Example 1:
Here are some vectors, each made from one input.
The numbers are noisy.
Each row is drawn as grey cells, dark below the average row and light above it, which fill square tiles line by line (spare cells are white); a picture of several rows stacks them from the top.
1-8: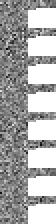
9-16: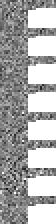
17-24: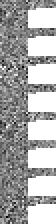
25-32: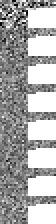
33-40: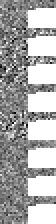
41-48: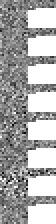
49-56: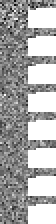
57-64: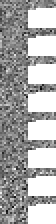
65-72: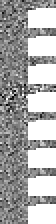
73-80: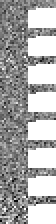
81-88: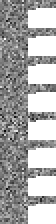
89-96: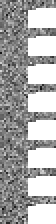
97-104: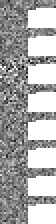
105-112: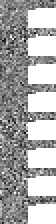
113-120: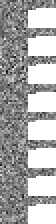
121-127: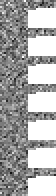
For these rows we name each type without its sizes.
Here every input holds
a point on a circle.
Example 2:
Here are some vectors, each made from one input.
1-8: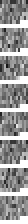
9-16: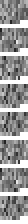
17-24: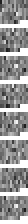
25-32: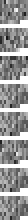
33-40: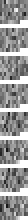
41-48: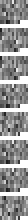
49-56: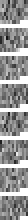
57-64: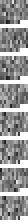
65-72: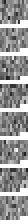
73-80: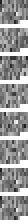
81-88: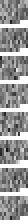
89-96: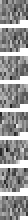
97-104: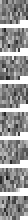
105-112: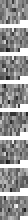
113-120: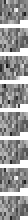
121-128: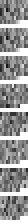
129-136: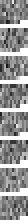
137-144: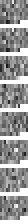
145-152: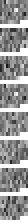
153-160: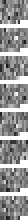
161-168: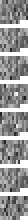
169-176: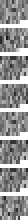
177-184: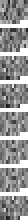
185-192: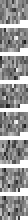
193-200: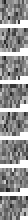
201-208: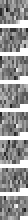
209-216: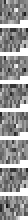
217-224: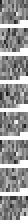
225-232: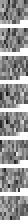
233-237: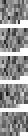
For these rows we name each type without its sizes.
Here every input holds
a label.
